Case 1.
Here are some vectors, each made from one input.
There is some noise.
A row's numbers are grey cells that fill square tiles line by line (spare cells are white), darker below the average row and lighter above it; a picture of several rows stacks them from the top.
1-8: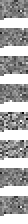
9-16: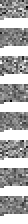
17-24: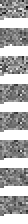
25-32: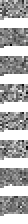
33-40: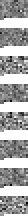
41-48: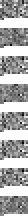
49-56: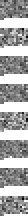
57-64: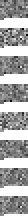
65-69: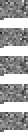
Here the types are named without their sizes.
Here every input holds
either a node of a tree, or three true/false values.
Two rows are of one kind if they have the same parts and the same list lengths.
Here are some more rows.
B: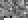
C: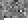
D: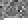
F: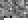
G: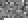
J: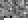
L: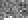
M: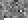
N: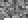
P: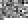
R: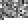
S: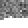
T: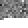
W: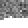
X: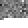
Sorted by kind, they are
B, C, D, F, G, J, L, M, N, S, T, W, X
P, R

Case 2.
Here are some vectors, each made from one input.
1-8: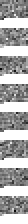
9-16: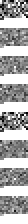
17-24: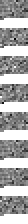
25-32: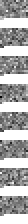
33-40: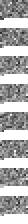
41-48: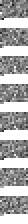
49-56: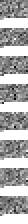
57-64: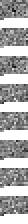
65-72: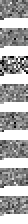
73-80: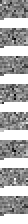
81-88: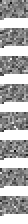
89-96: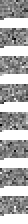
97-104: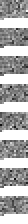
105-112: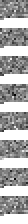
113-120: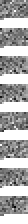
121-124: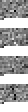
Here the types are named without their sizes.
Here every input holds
a list of points on a circle.
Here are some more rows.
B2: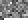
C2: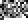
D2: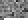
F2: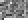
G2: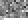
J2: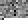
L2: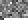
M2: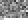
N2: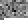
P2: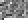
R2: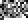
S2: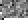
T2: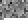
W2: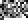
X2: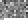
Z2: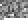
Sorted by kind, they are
B2, D2, F2, L2, P2, S2, X2
C2, R2, W2
G2, J2, M2, N2, T2, Z2

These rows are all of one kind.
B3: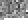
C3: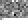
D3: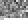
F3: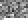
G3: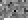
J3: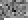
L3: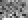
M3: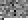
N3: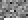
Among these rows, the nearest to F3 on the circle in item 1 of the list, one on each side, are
D3 and J3.
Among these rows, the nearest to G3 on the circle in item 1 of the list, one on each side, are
L3 and N3.
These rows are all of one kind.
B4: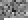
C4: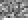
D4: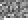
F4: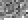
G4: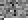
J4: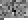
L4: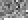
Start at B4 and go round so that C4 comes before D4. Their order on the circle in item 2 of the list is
B4, L4, G4, C4, F4, J4, D4.
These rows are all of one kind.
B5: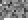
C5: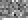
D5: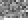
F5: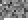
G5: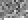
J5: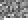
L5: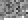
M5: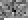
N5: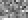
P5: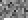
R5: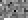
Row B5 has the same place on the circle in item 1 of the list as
F5, P5 and R5.
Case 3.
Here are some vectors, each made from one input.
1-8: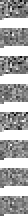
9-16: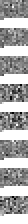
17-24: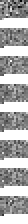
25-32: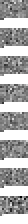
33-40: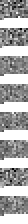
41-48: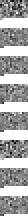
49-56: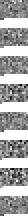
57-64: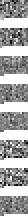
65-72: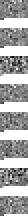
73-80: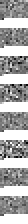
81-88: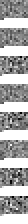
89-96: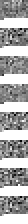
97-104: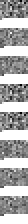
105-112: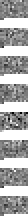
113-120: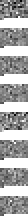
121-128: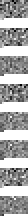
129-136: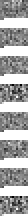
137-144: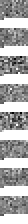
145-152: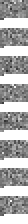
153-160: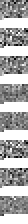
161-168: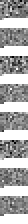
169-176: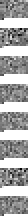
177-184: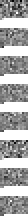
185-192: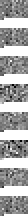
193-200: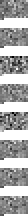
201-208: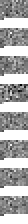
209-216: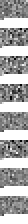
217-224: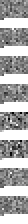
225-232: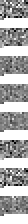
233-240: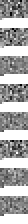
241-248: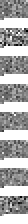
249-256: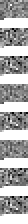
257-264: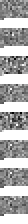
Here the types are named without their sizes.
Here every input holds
either a fixed value, or a node of a tree, or four true/false values.
